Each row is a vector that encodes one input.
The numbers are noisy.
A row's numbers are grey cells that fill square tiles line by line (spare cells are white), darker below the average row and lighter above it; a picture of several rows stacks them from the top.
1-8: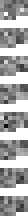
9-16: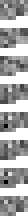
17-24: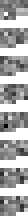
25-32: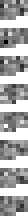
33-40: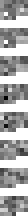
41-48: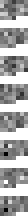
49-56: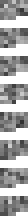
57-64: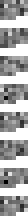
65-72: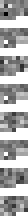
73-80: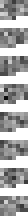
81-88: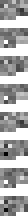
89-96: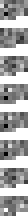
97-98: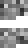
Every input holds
either a point on a 9-point circle, or one of 5 labels.
